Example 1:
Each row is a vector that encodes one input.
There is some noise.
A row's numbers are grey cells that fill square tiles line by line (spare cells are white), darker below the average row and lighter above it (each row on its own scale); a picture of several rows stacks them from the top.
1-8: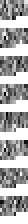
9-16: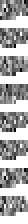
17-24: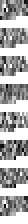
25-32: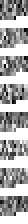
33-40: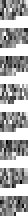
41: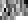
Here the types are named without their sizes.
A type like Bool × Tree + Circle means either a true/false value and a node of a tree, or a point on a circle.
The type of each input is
Line.
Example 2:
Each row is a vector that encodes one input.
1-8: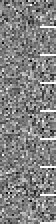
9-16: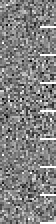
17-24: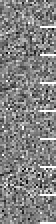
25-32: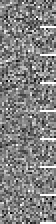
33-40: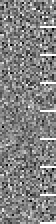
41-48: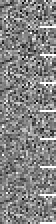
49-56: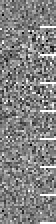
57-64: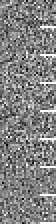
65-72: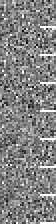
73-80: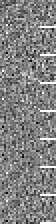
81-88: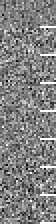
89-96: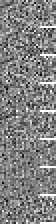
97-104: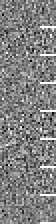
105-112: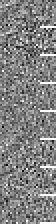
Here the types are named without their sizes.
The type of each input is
Bool × Bool × Bool × Bool.
